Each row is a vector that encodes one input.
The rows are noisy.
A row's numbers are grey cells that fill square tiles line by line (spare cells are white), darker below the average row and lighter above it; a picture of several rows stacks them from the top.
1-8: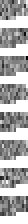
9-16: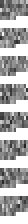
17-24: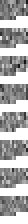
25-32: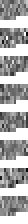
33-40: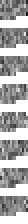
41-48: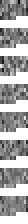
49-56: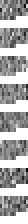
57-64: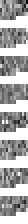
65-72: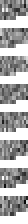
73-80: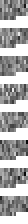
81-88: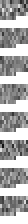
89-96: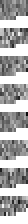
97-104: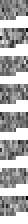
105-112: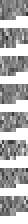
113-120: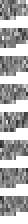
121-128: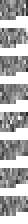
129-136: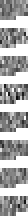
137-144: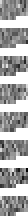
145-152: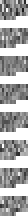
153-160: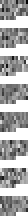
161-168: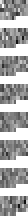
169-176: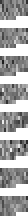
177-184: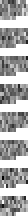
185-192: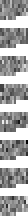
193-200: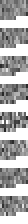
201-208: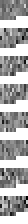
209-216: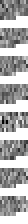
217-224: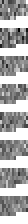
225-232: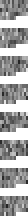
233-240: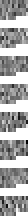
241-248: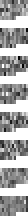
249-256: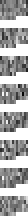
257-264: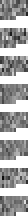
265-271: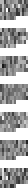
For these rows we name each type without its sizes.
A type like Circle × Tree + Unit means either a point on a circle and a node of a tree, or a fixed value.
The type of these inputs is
Label + Line.
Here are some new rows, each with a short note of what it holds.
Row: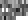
a point on a line
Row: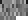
a label
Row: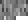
a label
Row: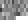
a point on a line
